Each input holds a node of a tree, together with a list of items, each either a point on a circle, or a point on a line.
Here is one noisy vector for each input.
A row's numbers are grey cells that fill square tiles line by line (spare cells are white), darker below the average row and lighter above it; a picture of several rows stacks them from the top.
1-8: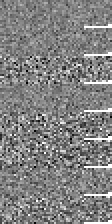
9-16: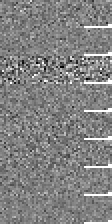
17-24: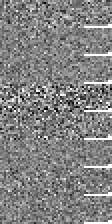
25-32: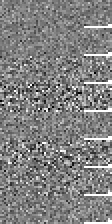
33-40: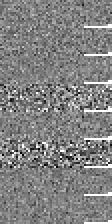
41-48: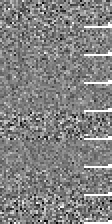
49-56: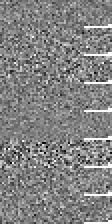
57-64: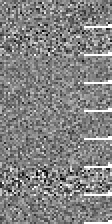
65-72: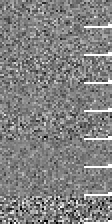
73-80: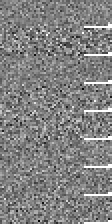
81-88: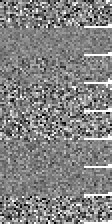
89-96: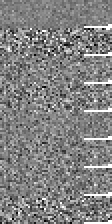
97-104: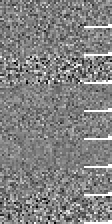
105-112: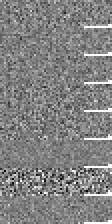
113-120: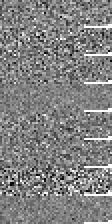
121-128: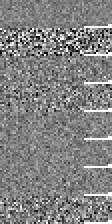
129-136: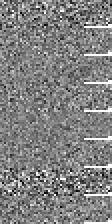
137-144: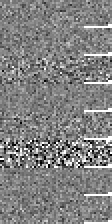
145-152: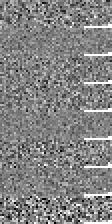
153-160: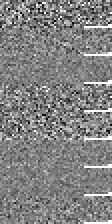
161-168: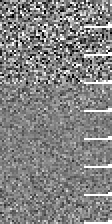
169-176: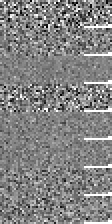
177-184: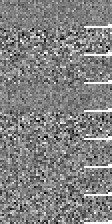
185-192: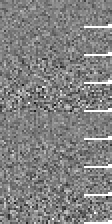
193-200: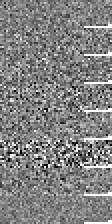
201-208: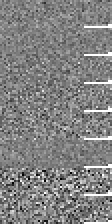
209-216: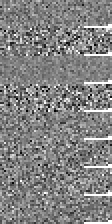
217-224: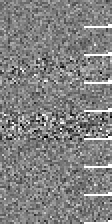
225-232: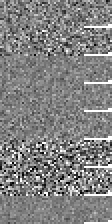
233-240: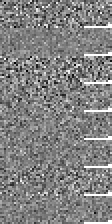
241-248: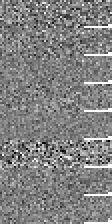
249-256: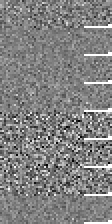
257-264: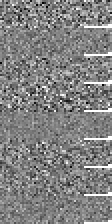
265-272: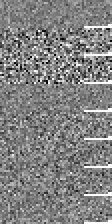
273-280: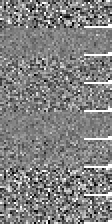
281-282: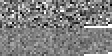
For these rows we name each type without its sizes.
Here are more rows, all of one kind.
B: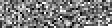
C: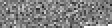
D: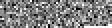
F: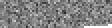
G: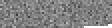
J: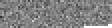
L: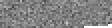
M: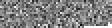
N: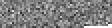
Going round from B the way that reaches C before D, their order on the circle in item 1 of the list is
B, C, J, N, F, L, D, G, M.
